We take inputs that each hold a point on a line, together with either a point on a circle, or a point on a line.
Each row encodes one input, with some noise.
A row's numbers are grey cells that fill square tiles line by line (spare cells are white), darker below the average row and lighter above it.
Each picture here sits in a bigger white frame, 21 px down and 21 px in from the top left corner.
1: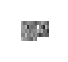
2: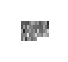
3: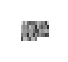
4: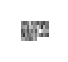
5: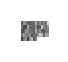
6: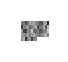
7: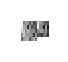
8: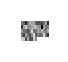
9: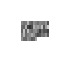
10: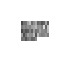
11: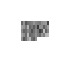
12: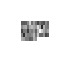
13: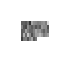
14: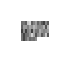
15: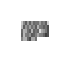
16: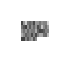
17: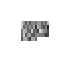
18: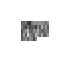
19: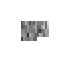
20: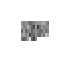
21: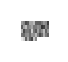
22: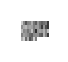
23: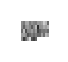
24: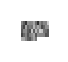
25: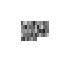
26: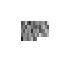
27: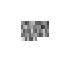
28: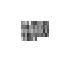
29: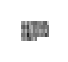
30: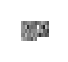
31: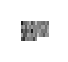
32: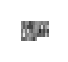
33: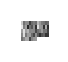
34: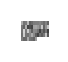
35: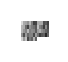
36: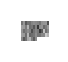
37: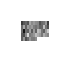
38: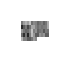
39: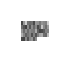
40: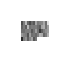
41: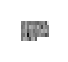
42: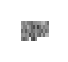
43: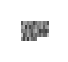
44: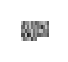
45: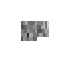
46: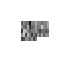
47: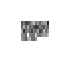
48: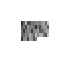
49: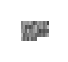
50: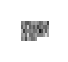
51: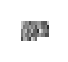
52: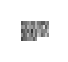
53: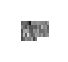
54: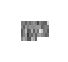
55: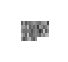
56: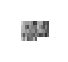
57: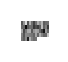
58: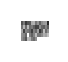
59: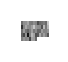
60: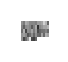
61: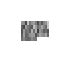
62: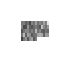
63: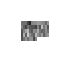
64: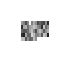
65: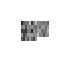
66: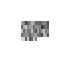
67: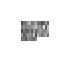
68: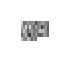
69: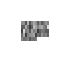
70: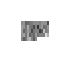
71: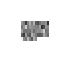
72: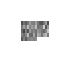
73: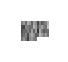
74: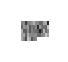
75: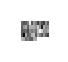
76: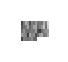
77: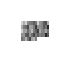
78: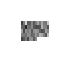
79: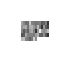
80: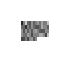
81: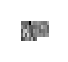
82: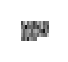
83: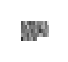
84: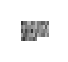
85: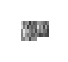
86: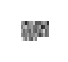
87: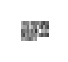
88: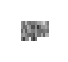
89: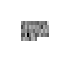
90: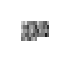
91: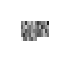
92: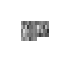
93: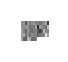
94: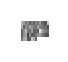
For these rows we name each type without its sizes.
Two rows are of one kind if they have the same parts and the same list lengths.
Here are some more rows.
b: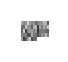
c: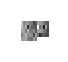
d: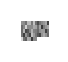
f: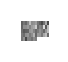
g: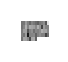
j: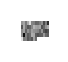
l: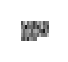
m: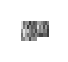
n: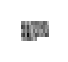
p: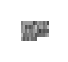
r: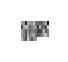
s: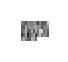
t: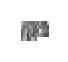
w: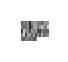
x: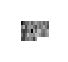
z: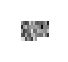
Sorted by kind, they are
b, d, f, r, x, z
c, g, j, l, m, n, p, s, t, w

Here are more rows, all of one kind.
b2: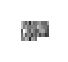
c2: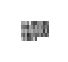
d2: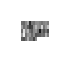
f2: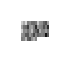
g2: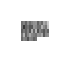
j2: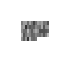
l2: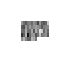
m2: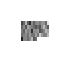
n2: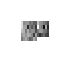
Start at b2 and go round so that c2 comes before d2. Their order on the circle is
b2, g2, l2, m2, f2, c2, j2, n2, d2.
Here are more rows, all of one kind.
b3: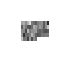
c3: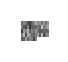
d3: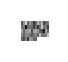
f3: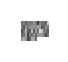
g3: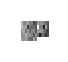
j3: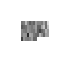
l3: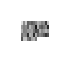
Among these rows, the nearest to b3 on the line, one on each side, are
f3 and j3.
